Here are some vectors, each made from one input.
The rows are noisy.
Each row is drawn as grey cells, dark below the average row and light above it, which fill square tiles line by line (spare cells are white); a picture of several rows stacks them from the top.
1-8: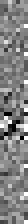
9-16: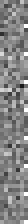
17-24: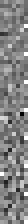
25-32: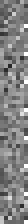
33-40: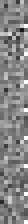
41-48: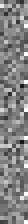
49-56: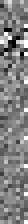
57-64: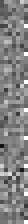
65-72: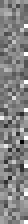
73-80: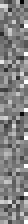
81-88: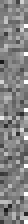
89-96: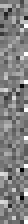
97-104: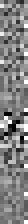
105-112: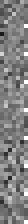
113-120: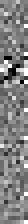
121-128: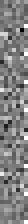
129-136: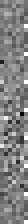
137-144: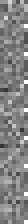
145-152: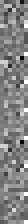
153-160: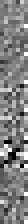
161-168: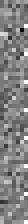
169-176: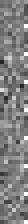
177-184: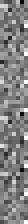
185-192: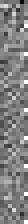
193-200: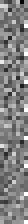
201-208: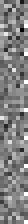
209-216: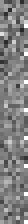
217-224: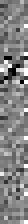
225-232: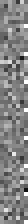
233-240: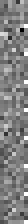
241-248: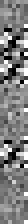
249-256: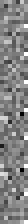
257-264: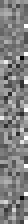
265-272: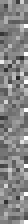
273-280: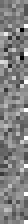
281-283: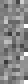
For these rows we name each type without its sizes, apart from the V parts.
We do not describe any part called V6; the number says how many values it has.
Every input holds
a list of items, each a true/false value and a value of V6.
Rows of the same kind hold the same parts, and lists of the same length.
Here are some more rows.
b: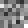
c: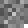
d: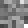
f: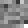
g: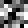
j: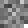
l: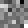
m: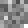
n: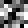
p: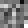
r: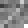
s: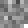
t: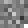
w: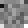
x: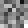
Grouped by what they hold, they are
b, l, p, x
c, d, f, j, m, r, s, t, w
g, n

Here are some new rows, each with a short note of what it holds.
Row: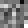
a list of one item
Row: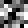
the empty list
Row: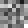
a list of one item
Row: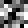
the empty list
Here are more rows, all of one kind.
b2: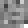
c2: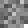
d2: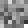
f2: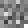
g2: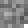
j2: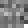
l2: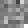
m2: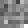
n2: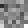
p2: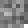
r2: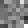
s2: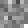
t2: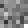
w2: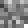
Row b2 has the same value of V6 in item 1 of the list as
l2, m2 and s2.
